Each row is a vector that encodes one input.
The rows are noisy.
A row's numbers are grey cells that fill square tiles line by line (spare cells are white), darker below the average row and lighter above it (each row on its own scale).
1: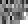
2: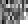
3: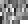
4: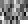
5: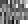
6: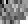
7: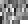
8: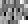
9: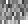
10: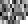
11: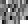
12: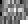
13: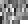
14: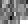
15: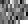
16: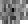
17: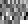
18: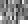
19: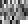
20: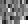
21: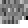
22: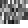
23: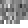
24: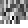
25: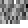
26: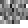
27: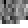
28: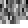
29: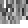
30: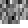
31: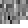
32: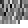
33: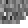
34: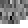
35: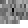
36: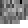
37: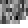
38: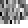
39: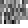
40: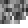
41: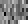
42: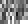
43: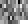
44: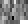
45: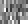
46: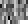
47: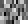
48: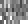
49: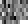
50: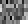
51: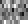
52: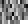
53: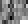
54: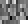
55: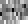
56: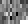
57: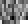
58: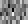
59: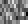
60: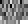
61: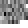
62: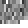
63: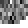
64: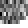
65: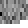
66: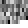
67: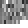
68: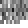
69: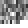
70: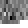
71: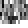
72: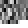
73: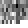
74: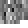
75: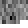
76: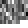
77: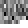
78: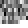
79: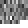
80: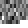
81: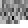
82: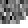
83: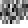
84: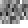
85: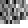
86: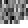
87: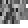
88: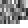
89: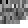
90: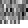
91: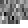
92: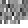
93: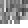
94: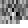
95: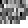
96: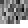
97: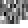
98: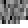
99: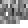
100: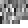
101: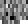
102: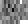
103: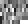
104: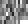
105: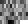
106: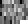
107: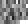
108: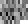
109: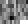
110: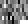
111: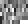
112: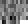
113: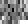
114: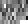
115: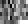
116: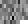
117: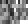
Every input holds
either a fixed value, or two labels (each one of 12).
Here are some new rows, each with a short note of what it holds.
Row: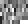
a fixed value
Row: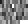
two labels (each one of 12)
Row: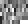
a fixed value
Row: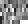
a fixed value
